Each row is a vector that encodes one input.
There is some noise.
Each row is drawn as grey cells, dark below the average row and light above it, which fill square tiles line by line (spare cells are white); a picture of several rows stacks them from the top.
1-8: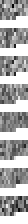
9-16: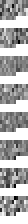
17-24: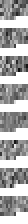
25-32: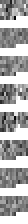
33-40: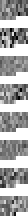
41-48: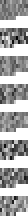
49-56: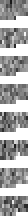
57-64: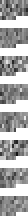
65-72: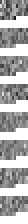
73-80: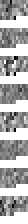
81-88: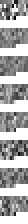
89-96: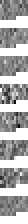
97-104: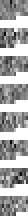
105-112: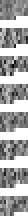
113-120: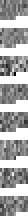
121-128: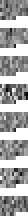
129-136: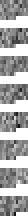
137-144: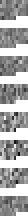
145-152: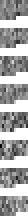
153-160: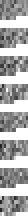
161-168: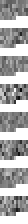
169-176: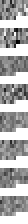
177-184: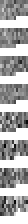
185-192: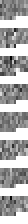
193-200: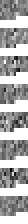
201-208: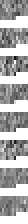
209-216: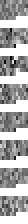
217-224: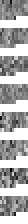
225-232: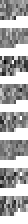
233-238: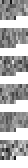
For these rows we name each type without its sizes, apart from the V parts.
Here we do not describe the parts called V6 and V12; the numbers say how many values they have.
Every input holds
either a label and a value of V6, or a point on a line, or a value of V12.
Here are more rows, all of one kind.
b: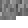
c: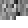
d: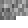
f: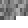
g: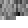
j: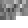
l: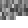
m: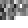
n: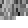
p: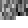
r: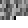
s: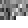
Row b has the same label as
c, l, n and r.
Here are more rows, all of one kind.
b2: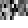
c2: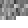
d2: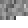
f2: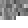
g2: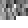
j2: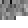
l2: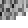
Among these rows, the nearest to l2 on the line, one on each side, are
f2 and g2.
